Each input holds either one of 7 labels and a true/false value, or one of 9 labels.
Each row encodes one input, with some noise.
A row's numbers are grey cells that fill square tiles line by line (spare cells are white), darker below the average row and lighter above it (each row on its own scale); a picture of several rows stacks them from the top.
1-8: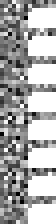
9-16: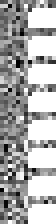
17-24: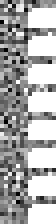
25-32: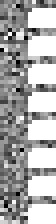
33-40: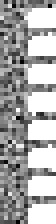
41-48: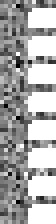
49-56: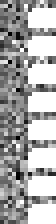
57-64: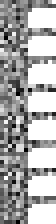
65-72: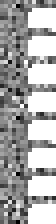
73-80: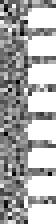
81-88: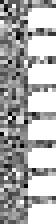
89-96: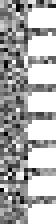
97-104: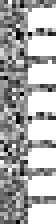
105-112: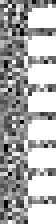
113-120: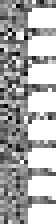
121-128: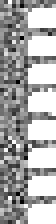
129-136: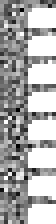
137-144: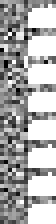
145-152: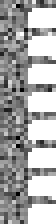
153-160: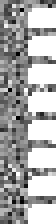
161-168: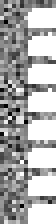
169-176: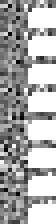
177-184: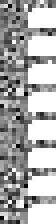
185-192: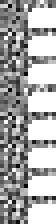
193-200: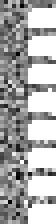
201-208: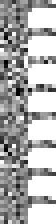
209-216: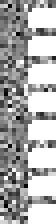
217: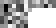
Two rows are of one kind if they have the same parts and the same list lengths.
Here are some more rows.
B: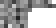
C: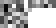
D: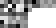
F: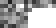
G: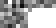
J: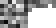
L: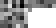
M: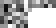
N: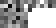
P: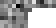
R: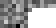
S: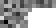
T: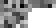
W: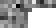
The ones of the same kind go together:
B, C, M, N, P, W
D, F, G, J, L, R, S, T

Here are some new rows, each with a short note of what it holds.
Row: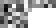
one of 9 labels
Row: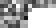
one of 7 labels and a true/false value
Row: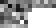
one of 9 labels
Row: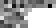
one of 7 labels and a true/false value
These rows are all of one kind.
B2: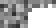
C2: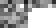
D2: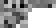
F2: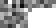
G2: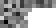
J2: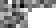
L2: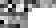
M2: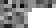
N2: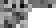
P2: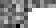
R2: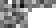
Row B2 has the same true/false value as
C2, L2 and P2.
